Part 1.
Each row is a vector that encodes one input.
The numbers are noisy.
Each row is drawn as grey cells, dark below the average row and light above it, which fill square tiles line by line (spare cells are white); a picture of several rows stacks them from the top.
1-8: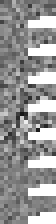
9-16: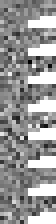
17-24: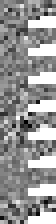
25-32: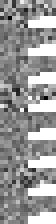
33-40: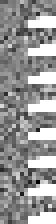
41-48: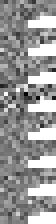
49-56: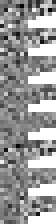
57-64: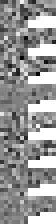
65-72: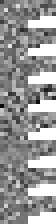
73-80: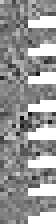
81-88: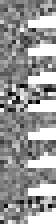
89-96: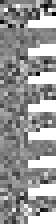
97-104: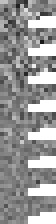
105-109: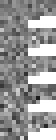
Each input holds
a list of up to two points on an 11-point circle.
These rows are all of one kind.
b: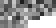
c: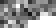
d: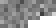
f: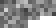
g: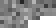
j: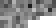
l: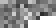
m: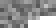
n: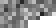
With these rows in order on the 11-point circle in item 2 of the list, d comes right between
f and n.
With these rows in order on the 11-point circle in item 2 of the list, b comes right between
c and j.
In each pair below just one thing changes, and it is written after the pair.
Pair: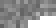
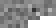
the place on the 11-point circle in item 1 of the list
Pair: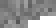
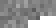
the place on the 11-point circle in item 2 of the list
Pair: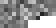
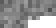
the place on the 11-point circle in item 1 of the list
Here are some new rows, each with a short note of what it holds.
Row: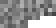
a list of one item
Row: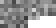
the empty list
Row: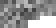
a list of two items
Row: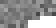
a list of one item
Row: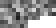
the empty list
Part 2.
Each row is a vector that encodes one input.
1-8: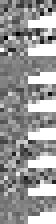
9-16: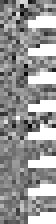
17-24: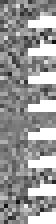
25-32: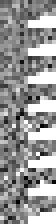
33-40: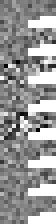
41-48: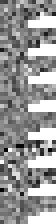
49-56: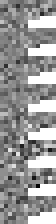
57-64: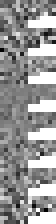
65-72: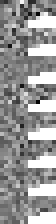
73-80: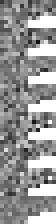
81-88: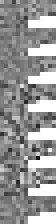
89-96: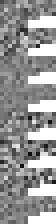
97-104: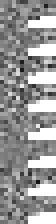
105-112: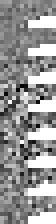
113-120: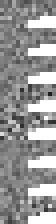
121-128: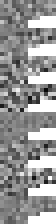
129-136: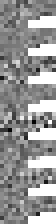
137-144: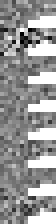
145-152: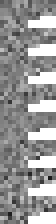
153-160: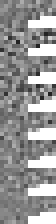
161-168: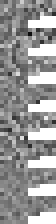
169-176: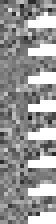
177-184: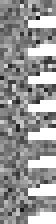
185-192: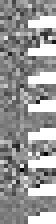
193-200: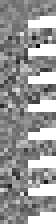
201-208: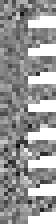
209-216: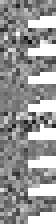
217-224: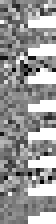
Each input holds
a list of up to two points on an 11-point circle.
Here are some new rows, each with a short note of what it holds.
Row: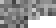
the empty list
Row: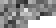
a list of one item
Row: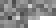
a list of two items
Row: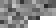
a list of two items
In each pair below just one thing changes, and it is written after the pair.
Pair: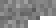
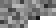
the place on the 11-point circle in item 2 of the list
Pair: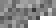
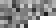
the place on the 11-point circle in item 2 of the list
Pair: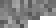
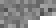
the place on the 11-point circle in item 2 of the list
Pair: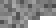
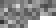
the place on the 11-point circle in item 1 of the list
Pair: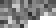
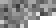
the place on the 11-point circle in item 2 of the list
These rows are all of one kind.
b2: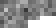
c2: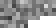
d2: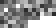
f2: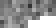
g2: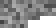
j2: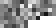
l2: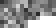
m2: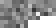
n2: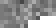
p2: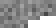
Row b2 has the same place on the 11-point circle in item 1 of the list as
g2, l2 and p2.
